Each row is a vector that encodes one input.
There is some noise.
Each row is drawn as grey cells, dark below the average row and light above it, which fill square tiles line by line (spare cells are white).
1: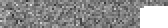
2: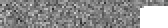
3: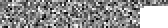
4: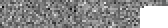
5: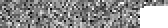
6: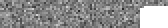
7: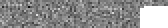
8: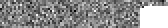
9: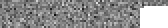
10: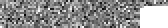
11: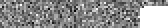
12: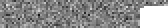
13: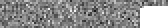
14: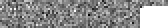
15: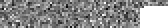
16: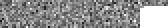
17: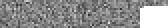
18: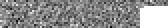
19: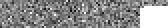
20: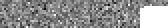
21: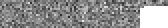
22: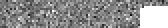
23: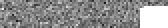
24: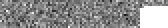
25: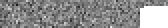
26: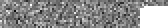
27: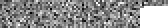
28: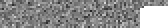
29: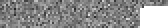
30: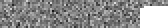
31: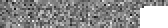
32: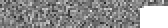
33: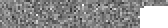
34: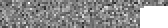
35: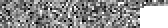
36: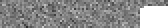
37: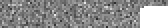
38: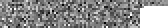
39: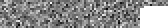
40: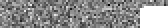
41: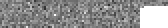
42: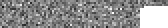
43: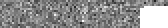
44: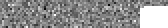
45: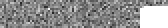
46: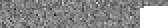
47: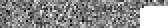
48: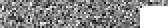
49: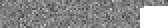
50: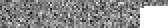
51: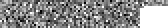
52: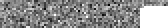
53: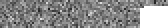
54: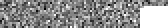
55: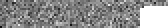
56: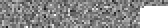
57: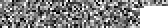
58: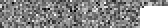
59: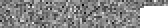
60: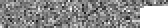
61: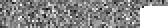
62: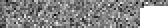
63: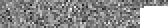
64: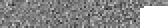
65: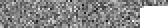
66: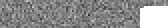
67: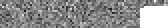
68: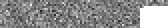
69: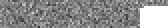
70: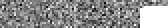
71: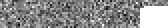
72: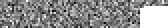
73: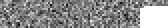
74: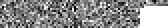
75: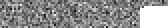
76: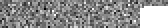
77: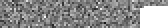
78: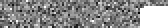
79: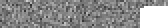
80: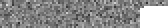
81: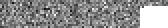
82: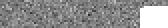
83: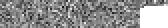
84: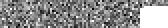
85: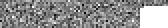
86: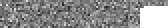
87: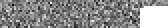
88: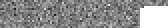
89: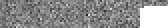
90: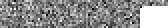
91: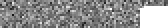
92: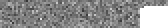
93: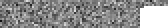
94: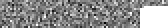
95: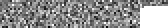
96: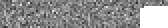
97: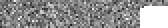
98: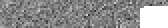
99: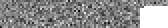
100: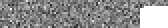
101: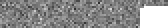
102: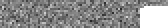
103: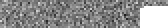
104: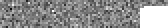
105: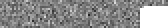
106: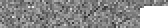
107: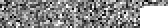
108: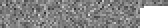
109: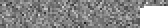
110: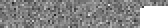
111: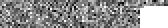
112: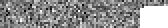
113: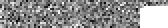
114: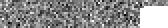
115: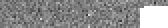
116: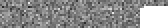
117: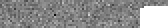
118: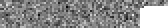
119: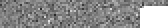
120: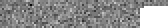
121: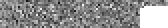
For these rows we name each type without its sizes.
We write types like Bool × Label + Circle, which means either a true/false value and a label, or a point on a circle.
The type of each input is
Line × (Line + Tree).
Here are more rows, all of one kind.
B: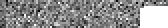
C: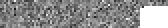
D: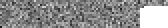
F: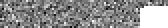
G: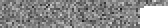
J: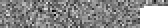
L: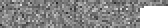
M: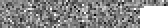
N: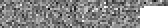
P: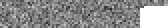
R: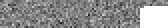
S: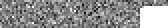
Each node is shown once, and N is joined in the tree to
D, J and R.
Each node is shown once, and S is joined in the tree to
B, C and L.
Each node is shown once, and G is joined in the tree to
F.
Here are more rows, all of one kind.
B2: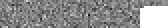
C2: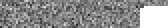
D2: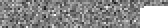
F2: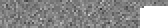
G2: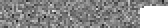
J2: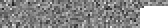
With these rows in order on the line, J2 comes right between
B2 and F2.
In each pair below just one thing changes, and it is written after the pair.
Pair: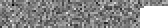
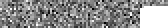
the place on the line
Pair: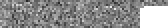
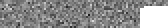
the place on the line
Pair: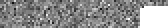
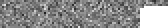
the node of the tree
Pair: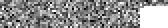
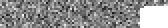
the place on the line
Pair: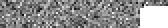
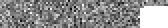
the place on the line
